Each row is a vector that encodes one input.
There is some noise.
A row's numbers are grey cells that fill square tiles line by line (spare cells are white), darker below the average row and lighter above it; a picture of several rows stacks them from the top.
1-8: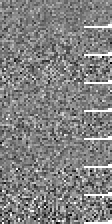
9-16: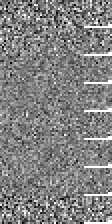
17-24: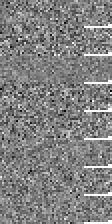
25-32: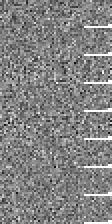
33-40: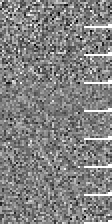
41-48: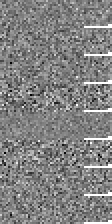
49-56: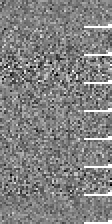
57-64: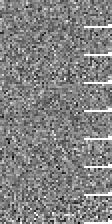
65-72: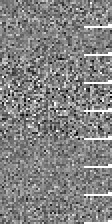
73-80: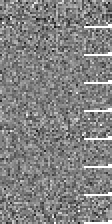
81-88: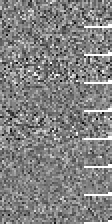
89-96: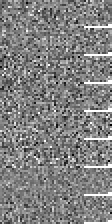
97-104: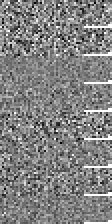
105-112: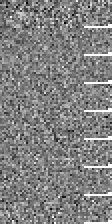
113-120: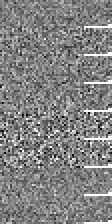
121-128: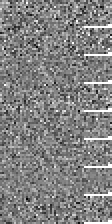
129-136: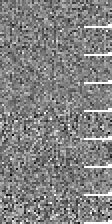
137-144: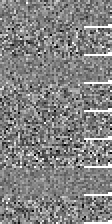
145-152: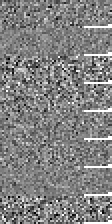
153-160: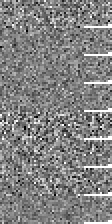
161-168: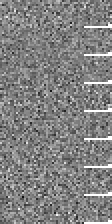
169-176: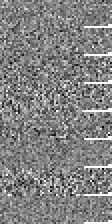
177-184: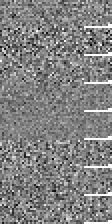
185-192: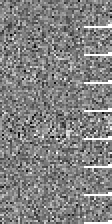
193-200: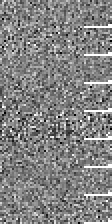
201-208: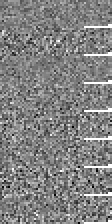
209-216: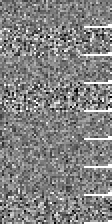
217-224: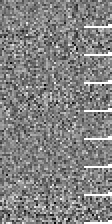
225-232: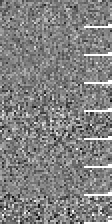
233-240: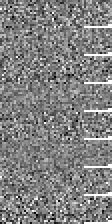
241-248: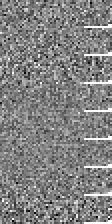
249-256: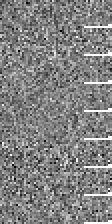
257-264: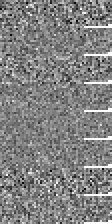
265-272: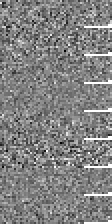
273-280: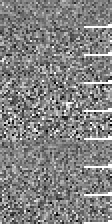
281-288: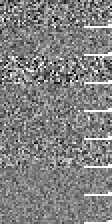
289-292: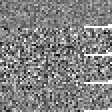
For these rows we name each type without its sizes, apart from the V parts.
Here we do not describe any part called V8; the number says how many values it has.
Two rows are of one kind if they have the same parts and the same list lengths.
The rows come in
4 kinds.
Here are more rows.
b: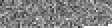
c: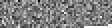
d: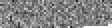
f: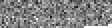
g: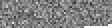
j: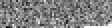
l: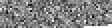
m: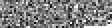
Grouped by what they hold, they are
b, c, g
d, f
j, m
l

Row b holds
a label and four true/false values.
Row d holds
a point on a circle, four true/false values and a value of V8.
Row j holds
a point on a circle and a value of V8.
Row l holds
a label.
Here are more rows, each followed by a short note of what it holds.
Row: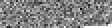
a label
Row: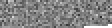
a point on a circle, four true/false values and a value of V8
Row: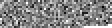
a point on a circle, four true/false values and a value of V8
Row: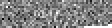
a label and four true/false values
